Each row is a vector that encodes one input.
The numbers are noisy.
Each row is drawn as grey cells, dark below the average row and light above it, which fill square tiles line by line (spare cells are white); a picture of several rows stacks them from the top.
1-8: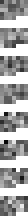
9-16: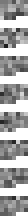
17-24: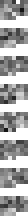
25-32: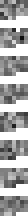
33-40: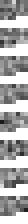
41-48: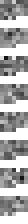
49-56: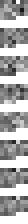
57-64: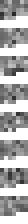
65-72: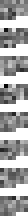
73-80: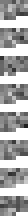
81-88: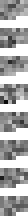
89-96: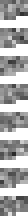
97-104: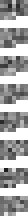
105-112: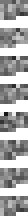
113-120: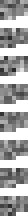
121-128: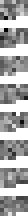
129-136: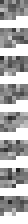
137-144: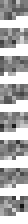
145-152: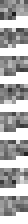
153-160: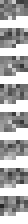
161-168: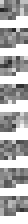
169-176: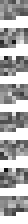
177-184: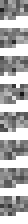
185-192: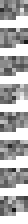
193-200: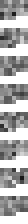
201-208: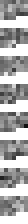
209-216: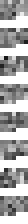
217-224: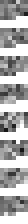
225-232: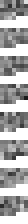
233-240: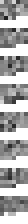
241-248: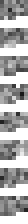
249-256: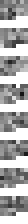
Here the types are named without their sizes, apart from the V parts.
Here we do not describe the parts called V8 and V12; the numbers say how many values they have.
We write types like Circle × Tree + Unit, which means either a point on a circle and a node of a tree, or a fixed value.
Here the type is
Bool × V8 × V12 + Tree.
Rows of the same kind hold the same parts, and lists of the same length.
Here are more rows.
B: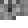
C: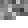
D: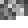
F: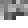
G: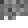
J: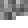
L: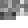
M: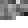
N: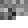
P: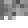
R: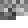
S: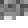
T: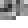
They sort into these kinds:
B, D, G, L, N, P, R, S, T
C, F, J, M

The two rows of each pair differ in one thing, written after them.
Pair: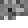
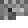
the value of V8
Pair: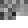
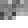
the value of V12
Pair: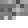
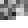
the value of V12
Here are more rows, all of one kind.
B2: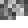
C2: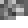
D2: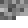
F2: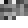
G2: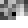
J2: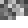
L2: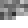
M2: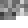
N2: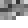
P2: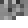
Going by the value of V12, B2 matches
C2 and J2.
